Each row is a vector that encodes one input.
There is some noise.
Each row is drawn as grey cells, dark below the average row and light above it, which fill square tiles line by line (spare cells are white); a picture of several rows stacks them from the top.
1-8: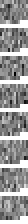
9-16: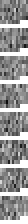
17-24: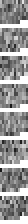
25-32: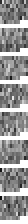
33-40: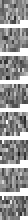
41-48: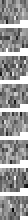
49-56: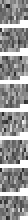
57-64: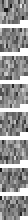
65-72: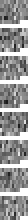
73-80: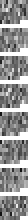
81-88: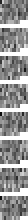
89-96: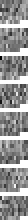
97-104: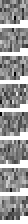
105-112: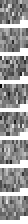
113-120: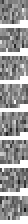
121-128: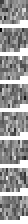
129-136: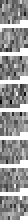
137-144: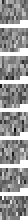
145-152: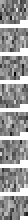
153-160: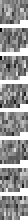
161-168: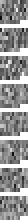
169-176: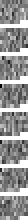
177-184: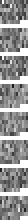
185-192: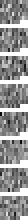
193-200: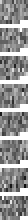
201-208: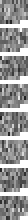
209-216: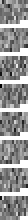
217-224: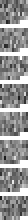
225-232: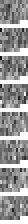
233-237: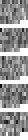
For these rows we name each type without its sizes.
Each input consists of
either a point on a line, or a node of a tree, or a list of points on a circle.
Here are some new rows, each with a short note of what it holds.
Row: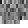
a node of a tree
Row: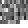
a node of a tree
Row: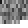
a node of a tree
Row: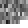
a point on a line
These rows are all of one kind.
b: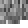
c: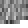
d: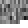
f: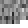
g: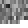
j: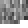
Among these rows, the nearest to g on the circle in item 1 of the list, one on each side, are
d and f.
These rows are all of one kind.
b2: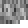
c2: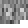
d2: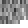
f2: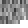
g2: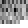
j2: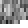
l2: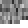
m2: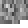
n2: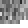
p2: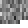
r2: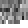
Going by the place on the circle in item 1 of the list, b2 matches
c2 and j2.
